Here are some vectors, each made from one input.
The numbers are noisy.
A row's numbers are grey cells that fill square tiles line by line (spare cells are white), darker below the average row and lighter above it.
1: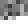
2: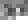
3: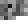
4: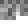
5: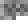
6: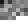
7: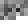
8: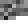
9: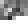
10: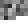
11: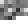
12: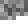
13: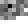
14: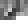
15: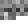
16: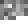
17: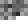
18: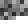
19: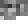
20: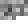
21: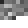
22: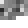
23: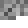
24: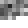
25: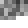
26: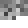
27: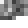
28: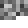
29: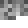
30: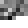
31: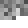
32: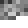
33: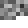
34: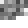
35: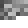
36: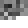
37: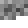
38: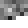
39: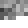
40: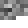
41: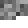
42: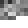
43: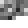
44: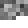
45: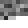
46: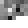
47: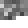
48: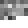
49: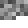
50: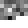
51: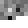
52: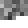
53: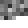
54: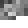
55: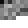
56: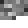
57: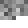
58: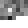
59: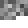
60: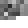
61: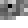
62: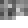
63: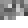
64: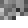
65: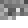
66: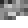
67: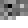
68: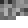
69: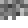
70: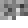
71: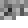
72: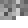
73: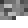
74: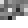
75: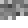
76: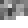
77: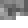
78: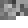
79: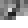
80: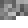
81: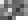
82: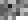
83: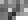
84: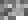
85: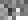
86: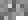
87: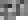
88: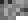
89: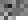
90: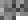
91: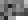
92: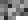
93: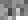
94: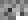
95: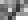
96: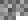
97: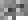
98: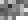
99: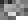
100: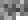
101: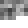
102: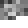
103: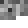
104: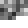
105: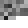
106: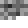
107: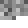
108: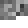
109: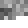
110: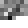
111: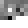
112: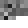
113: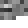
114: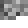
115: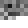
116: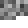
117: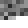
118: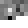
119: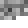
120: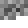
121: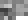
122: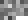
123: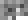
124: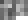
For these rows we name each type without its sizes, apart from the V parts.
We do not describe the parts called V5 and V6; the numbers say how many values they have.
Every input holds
a value of V5, together with either a point on a line and a true/false value, or a value of V6.
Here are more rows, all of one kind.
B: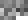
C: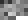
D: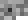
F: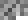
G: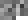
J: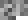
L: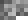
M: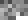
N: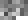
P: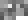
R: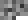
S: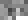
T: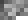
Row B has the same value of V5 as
C, J, M and N.
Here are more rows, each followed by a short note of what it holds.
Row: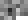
a value of V5 and a value of V6
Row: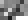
a point on a line, a true/false value and a value of V5
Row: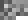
a value of V5 and a value of V6
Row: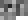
a point on a line, a true/false value and a value of V5
